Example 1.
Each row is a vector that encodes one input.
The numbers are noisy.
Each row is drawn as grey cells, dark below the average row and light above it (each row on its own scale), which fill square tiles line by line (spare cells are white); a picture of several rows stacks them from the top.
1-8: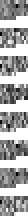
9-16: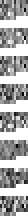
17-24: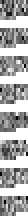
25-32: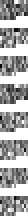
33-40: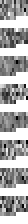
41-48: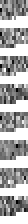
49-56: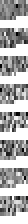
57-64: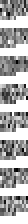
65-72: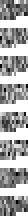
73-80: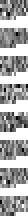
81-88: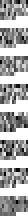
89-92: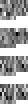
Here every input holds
either a fixed value, or a node of a 12-node tree, or three true/false values.
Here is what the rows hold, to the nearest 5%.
About 5% of them hold a fixed value. About 40% of them hold a node of a 12-node tree. The rest hold three true/false values.
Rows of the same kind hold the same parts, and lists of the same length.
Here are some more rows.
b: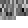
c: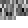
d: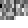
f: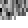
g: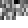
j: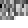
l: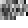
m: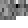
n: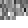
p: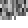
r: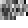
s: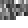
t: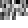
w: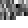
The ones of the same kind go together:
b, c, f, m, p, s, w
d, g, j, n, t
l, r

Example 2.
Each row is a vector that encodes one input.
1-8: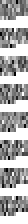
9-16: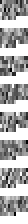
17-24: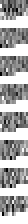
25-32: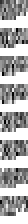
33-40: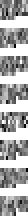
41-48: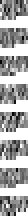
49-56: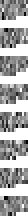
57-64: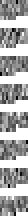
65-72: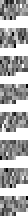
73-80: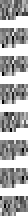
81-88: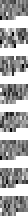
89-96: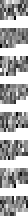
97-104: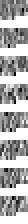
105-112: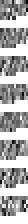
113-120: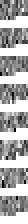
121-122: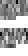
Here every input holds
either a fixed value, or one of 4 labels and one of 12 labels.
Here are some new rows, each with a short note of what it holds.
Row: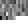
a fixed value
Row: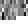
one of 4 labels and one of 12 labels
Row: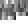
one of 4 labels and one of 12 labels
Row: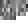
one of 4 labels and one of 12 labels
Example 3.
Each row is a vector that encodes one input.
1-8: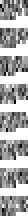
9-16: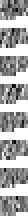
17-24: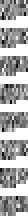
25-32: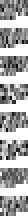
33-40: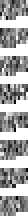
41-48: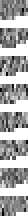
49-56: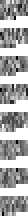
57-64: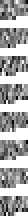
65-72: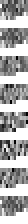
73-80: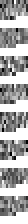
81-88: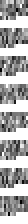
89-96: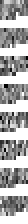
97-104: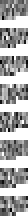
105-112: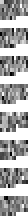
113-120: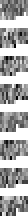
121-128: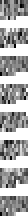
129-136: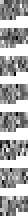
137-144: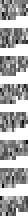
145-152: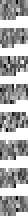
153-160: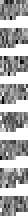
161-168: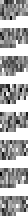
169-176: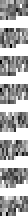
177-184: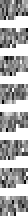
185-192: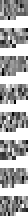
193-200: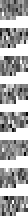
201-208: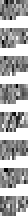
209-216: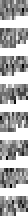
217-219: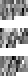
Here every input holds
either a fixed value, or one of 4 labels and one of 12 labels.
